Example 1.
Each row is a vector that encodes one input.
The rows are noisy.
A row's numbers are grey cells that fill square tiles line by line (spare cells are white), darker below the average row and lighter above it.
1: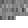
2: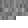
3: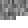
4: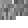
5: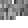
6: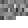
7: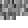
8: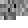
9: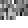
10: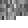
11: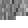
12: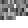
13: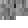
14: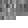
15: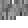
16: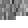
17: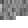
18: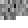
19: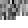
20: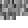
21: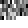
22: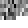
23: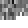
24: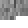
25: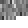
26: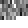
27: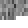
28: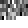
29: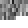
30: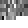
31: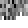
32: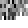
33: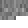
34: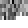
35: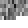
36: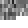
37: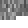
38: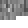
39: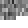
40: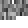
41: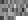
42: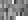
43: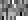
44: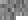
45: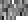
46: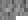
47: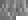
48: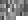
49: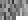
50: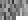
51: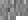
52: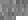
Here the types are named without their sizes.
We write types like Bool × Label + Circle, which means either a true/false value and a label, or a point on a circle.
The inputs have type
Tree × Tree.
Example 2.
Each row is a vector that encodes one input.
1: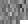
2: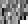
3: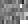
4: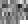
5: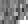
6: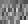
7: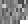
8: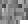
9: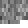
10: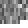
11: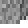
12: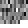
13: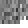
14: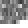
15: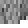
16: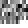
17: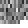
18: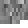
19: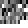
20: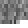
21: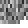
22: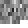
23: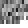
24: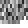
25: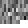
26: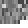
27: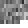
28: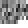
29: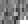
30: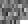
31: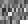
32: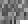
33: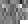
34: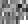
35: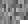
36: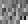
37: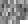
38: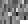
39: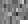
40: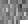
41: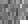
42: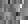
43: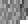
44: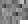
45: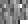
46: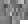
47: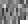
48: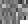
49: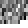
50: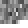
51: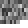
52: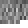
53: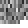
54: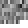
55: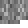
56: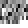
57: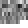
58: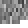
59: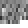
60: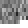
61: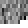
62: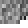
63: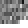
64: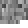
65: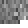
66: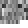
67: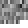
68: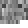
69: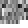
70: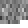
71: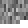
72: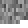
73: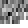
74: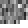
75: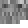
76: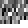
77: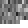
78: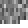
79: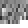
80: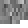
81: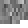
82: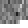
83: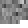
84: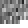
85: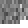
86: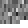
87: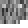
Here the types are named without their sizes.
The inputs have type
List(Line).
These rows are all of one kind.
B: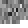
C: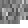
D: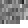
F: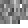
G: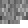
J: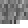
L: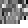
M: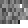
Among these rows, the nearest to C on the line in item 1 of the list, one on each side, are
G and J.
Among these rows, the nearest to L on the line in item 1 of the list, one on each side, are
B and F.
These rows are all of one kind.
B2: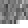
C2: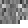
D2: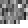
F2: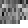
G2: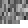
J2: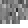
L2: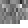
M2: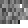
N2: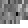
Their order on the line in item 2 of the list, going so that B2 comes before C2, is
D2, B2, N2, L2, M2, C2, F2, J2, G2.
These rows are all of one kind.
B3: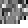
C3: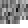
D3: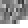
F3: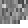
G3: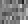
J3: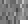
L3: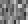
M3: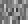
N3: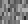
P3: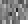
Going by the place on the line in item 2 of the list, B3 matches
C3, M3, N3 and P3.
